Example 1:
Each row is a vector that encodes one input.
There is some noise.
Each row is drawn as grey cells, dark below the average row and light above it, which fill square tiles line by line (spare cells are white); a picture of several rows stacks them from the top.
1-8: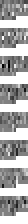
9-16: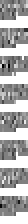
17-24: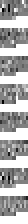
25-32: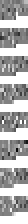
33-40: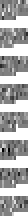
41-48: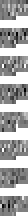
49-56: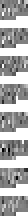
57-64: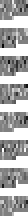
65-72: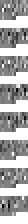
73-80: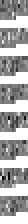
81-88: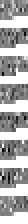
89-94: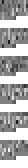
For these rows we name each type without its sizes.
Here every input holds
a label.
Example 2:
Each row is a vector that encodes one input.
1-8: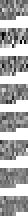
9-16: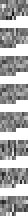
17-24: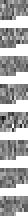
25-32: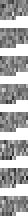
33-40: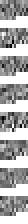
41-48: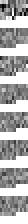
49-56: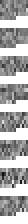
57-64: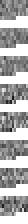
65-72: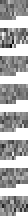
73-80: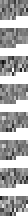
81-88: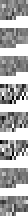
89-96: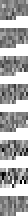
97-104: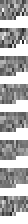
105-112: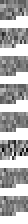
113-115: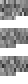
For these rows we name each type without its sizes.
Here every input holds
a point on a circle.
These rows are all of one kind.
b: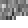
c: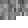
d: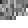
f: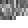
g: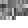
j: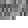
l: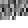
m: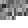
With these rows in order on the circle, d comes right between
f and j.
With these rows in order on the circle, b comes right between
j and l.
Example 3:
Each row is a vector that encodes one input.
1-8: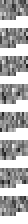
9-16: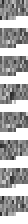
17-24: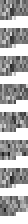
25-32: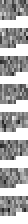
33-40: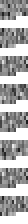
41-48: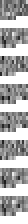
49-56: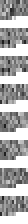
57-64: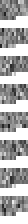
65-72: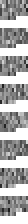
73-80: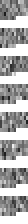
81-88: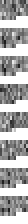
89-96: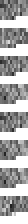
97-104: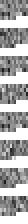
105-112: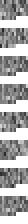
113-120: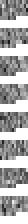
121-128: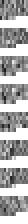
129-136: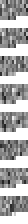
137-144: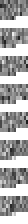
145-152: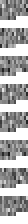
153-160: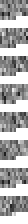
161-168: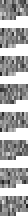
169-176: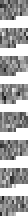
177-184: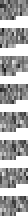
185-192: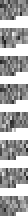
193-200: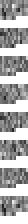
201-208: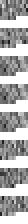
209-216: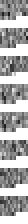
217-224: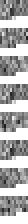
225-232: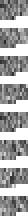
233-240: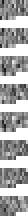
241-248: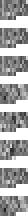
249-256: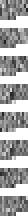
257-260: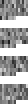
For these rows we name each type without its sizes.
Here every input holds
a point on a circle.
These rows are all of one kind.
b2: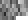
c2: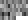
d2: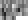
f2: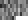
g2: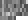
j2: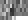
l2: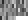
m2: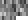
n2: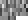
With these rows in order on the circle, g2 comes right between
m2 and n2.
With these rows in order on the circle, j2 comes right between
l2 and m2.
